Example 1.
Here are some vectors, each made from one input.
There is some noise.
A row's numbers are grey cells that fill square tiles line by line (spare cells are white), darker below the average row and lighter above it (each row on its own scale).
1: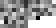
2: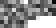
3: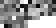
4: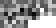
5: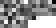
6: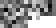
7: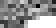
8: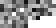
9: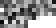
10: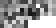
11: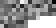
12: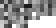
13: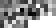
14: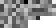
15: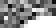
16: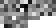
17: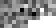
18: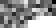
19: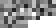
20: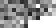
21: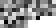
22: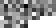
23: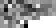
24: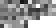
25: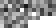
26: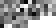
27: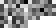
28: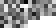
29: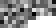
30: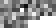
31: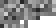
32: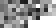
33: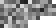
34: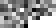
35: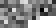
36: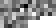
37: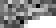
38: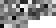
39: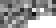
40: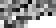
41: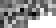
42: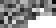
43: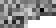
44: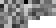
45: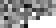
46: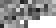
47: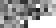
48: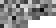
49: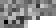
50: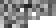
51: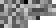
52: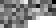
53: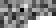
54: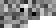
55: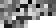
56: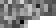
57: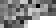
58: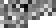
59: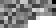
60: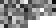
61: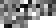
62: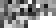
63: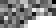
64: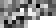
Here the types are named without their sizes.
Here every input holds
a label, together with either a fixed value, or four true/false values.
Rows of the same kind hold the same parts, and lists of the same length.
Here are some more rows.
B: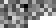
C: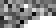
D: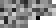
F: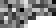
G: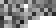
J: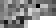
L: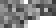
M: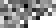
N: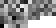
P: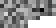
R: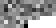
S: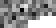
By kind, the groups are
B, C, D, F, J, L, M, N, S
G, P, R

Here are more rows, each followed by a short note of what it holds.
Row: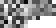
a label and four true/false values
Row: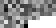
a label
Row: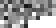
a label and four true/false values
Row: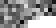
a label
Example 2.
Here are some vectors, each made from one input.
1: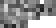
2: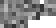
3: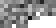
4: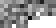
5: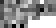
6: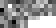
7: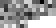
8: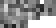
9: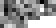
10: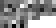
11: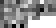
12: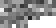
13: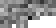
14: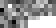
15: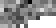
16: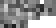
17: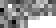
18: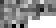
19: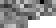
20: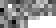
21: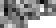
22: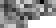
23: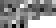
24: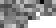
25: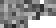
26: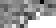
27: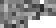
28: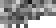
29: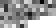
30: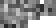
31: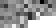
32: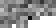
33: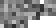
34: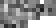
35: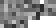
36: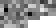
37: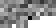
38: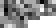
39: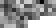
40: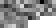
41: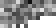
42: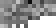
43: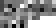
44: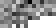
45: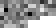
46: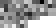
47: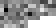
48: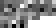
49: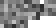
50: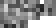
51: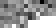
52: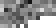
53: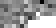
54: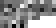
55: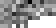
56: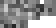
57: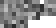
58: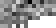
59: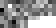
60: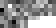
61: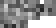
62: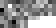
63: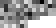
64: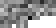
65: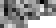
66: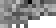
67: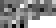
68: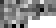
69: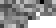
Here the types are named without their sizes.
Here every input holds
a list of points on a line.
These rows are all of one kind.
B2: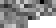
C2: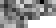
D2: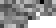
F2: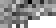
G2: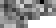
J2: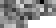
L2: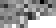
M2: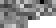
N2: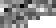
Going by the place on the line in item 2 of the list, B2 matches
L2 and M2.
